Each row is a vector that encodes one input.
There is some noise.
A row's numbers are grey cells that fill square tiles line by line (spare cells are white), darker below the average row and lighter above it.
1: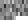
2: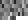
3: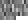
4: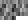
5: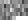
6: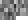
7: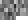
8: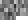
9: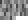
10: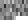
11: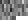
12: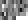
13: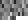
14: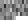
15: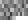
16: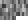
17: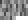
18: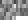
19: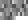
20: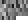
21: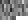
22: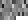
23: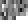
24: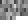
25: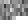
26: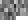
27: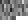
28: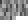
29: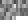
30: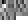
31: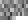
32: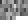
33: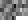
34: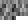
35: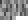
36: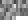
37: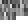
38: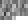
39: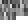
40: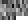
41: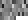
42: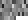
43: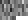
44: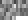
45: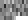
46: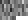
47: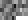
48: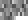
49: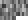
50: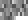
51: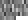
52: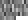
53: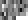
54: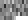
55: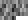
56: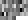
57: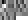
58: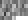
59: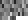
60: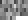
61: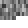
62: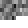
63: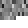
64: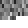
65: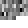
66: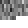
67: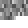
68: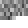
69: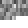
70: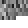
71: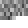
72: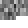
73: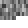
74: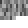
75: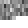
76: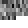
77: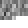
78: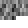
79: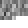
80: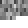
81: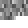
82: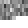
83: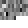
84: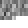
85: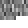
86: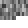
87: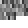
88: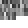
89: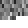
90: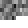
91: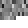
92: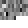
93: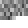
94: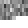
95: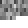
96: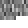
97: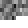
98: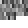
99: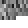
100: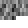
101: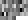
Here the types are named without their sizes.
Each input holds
either a point on a line, or four true/false values.
